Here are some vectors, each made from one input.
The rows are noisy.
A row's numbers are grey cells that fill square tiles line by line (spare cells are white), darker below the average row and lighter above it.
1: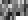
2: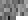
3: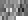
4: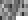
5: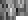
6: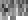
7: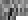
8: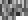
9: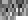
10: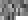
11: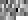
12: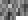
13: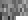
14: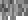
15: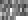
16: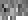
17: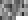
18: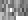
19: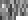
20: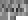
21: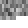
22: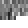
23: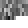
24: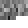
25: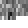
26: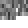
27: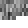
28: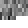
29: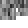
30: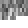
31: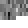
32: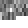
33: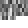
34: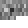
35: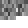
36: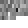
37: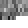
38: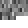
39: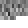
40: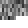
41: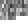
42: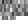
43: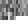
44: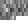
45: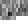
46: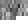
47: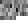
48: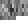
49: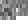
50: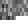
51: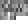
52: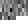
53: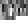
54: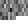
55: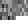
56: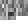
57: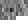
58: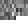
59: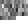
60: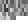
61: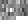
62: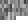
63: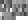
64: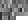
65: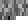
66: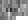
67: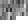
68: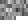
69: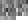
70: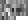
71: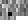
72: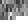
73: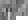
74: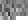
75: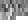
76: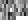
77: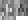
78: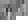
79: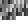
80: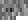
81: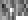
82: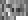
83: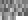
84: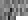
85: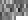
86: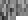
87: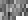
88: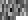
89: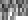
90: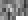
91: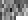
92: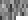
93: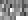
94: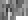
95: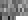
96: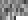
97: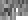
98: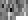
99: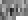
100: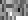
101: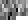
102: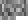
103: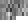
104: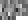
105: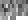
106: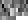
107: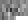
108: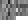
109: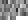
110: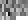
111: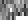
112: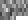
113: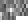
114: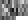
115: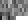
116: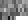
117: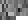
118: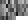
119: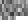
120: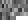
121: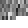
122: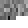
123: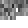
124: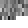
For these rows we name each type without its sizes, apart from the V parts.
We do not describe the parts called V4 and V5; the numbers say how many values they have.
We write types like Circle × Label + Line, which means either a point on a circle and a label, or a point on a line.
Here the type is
Bool × Bool × Bool × Bool × (Line × V4 + V5).
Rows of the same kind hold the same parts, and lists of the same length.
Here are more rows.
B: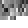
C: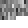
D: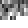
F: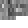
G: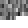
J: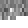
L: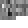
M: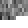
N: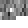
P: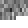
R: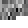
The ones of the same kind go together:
B, C, D, J, P
F, G, L, M, N, R

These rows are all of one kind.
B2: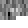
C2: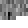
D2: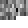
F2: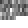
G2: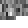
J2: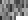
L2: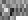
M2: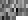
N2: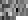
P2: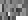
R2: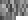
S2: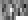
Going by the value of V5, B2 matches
C2, D2, M2 and N2.
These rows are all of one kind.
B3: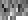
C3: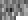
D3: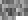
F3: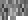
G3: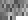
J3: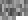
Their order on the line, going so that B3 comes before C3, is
D3, F3, G3, B3, J3, C3.
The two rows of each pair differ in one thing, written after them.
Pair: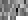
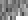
one of the four true/false values
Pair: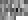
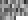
one of the four true/false values
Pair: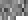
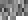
the value of V4
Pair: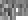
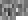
the place on the line
